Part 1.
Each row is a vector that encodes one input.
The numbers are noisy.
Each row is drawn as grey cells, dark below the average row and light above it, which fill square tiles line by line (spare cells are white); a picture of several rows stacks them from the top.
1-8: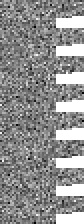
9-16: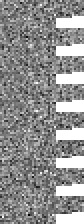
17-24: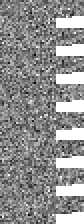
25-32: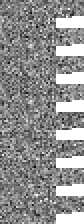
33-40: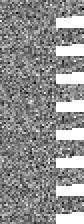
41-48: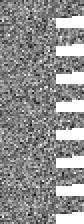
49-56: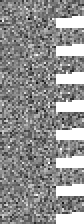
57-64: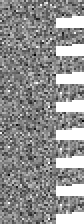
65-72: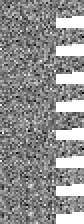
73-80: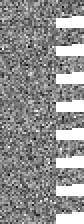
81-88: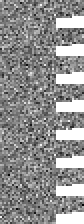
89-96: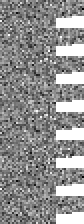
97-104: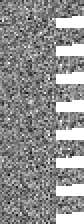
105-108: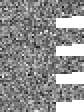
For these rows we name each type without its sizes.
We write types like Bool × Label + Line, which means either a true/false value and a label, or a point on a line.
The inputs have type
Circle.
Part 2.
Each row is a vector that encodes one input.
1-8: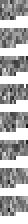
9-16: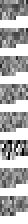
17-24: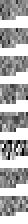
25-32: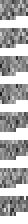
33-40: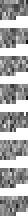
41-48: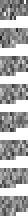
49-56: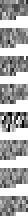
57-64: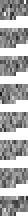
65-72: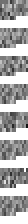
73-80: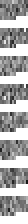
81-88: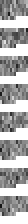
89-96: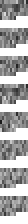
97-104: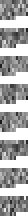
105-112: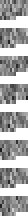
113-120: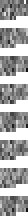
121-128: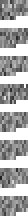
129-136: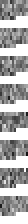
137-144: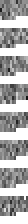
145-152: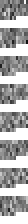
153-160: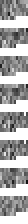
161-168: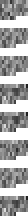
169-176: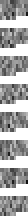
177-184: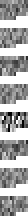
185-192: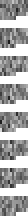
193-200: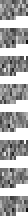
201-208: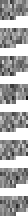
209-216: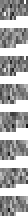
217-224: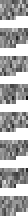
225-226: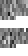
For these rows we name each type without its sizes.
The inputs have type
Tree + Unit.
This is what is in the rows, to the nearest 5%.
A few of them hold a fixed value. The rest hold a node of a tree.
